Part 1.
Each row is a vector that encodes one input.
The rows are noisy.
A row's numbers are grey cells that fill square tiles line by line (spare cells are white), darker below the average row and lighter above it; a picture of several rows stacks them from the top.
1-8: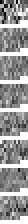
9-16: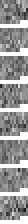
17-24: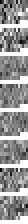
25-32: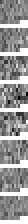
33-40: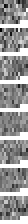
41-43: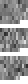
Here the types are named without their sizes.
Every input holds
a point on a line, together with either a point on a circle, or a fixed value.
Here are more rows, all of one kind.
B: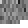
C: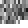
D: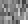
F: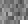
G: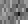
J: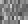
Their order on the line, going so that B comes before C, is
D, J, B, C, G, F.
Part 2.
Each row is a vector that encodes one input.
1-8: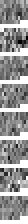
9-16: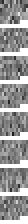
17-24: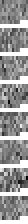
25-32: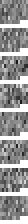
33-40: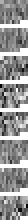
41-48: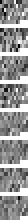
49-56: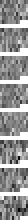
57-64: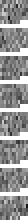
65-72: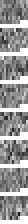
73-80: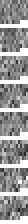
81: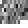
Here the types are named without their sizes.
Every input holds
a point on a line, together with either a fixed value, or a node of a tree.
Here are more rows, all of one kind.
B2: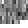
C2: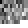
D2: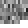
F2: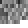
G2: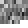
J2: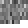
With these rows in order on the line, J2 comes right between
C2 and G2.
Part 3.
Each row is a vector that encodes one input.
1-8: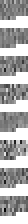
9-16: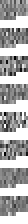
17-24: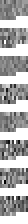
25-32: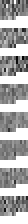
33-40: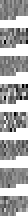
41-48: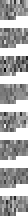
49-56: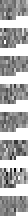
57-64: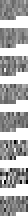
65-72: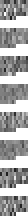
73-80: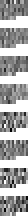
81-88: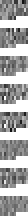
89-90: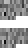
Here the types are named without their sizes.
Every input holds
either a point on a line, or four true/false values.
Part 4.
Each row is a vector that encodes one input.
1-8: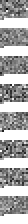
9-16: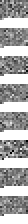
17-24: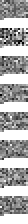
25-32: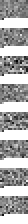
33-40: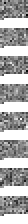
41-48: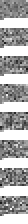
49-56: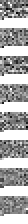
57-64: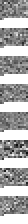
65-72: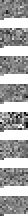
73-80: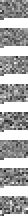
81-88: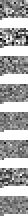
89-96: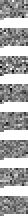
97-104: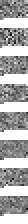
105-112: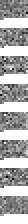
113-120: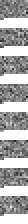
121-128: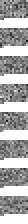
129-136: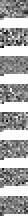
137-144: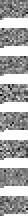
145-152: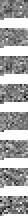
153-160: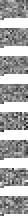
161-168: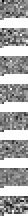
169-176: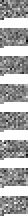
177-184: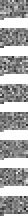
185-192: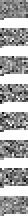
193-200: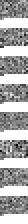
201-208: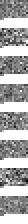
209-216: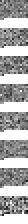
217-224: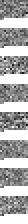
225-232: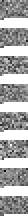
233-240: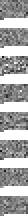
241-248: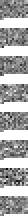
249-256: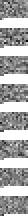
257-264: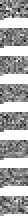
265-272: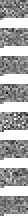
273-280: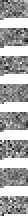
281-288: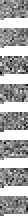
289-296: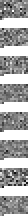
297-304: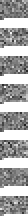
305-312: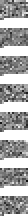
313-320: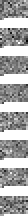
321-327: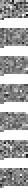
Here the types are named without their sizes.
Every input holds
a point on a line and a node of a tree.
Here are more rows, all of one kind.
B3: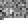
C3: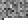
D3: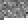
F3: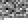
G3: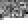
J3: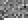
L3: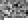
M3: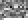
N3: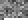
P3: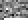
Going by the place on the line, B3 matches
D3 and J3.
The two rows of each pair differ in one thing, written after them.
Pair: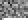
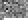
the node of the tree
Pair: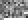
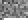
the place on the line
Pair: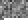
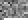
the node of the tree
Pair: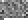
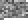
the node of the tree
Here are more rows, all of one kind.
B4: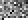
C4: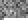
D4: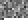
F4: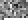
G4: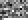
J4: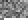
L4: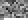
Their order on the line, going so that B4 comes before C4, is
B4, F4, J4, D4, C4, L4, G4.
